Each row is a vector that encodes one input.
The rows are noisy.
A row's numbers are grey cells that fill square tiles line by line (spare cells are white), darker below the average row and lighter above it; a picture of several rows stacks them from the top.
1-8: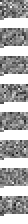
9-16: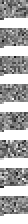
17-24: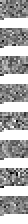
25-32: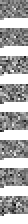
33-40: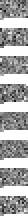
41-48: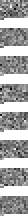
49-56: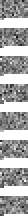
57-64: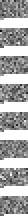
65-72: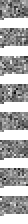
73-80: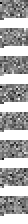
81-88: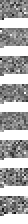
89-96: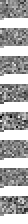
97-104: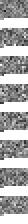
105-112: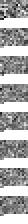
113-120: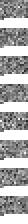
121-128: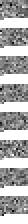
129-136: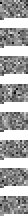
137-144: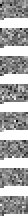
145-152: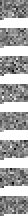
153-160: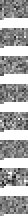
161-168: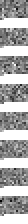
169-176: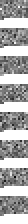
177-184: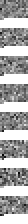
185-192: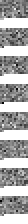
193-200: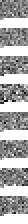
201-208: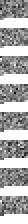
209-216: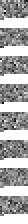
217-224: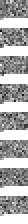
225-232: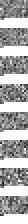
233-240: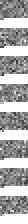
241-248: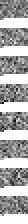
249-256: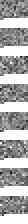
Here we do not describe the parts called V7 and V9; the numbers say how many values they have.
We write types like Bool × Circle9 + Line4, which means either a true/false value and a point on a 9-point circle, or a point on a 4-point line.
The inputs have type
Bool × Bool × Bool × Line8 + Line5 × V9 + V7 × V7.
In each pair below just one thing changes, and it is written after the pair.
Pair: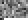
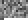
the place on the 5-point line
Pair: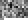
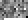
the value of V9
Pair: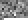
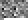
the place on the 5-point line
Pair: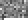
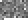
the value of V9
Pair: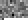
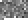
the value of V9
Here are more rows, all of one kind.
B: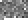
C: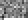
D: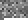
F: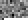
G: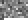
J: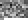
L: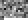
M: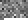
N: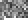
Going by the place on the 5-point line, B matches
C and F.
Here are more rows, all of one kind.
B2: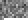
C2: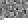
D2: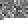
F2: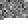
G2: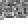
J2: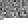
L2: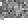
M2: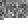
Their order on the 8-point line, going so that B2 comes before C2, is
M2, B2, D2, F2, J2, G2, C2, L2.
